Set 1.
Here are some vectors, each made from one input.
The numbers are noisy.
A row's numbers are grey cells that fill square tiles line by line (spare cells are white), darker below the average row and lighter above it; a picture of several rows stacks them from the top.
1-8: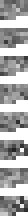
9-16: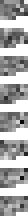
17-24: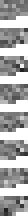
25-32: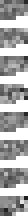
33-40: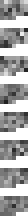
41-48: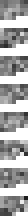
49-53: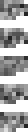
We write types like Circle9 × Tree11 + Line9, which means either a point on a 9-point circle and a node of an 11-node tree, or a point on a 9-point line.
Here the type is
Bool × Line6 × Line6.
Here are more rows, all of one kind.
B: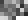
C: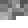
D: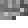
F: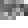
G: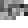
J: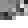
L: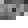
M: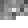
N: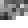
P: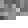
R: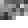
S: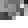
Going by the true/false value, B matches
D, F and G.
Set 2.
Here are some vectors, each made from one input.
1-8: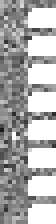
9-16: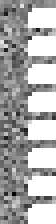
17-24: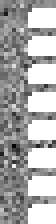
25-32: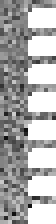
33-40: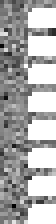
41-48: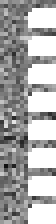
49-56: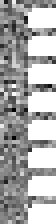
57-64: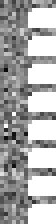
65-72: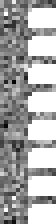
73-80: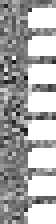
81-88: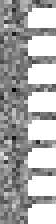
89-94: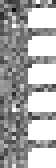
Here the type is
Bool × Line11.
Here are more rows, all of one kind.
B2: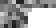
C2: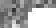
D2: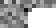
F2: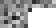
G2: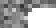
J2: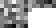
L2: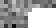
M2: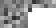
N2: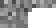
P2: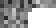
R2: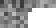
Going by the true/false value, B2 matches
J2 and L2.
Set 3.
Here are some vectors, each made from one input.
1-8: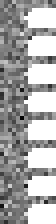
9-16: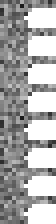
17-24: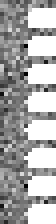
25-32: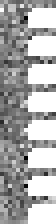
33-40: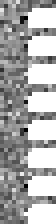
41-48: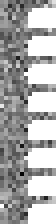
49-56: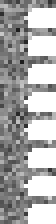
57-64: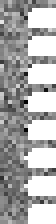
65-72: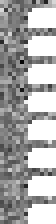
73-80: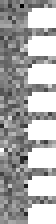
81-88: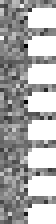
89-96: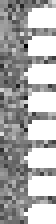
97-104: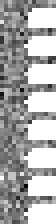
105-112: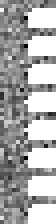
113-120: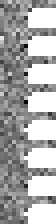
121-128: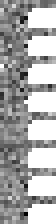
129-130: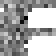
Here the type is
Line9 × Tree10.
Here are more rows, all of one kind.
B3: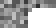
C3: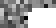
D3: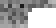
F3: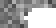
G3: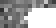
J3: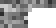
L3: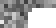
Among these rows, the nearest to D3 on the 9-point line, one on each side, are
C3 and L3.
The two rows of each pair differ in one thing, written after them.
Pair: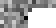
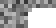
the place on the 9-point line
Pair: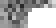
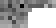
the node of the tree
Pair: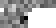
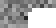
the place on the 9-point line
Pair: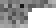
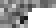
the place on the 9-point line
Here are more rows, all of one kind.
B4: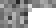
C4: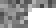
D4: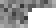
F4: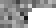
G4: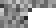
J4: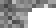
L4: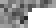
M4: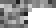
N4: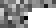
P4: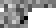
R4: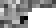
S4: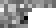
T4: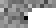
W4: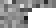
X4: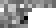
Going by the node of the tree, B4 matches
F4, M4, S4 and X4.
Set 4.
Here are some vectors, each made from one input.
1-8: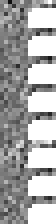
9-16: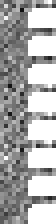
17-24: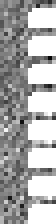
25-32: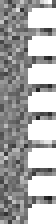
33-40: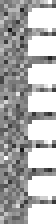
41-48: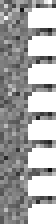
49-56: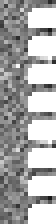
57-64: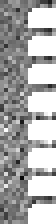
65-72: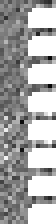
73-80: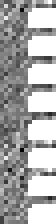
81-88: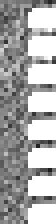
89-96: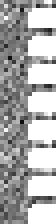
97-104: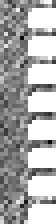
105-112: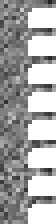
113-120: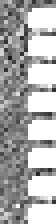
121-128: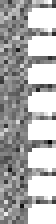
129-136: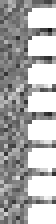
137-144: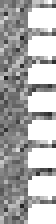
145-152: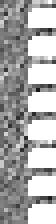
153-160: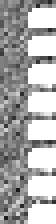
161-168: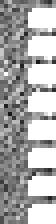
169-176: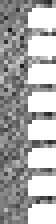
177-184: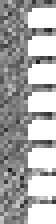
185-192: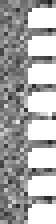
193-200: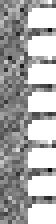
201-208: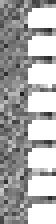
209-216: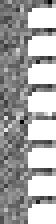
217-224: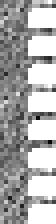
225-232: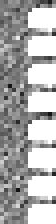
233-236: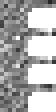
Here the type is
Bool × Label9.
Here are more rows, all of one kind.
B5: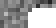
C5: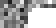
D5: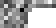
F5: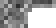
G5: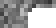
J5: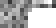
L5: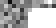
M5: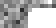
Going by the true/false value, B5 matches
F5 and G5.
